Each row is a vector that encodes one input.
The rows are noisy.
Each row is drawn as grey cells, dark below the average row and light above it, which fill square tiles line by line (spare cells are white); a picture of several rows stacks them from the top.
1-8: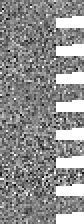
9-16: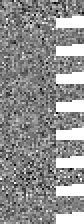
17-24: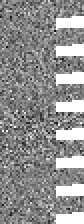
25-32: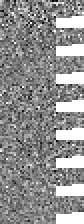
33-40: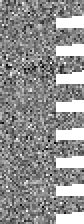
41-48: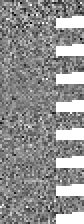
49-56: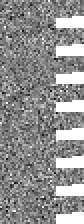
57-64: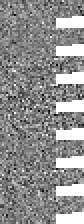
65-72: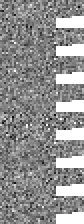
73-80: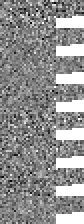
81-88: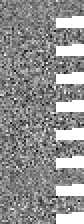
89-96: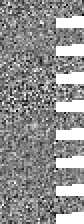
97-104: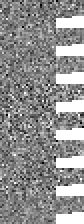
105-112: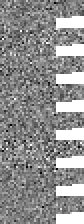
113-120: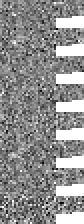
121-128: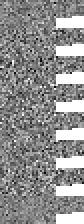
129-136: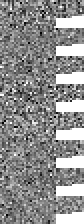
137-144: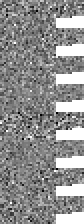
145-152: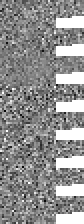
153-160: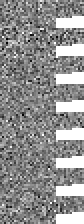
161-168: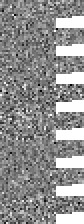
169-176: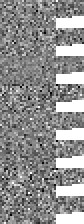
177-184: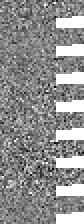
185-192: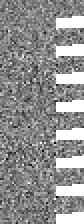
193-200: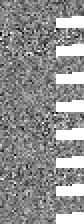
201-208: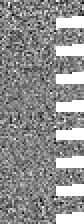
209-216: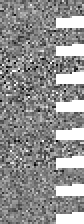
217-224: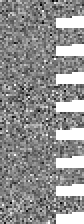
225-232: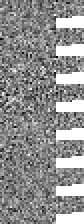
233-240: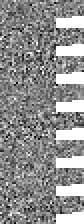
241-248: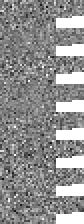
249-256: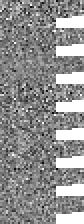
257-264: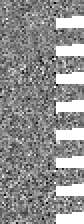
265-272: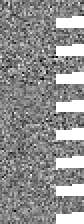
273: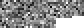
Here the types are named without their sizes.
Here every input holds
a point on a line, together with either a point on a circle and a true/false value, or a label.
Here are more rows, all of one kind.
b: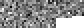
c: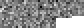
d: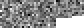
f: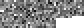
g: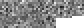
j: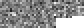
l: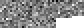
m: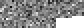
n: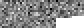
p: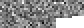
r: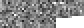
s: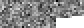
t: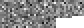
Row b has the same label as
l, m, p and t.
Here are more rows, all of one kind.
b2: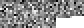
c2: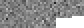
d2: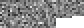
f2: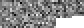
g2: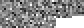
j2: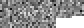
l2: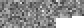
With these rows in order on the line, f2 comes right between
b2 and g2.
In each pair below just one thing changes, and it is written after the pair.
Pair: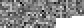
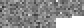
the place on the line
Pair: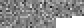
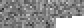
the true/false value
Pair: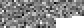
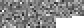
the place on the line
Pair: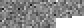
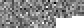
the place on the line
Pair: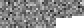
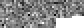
the place on the line
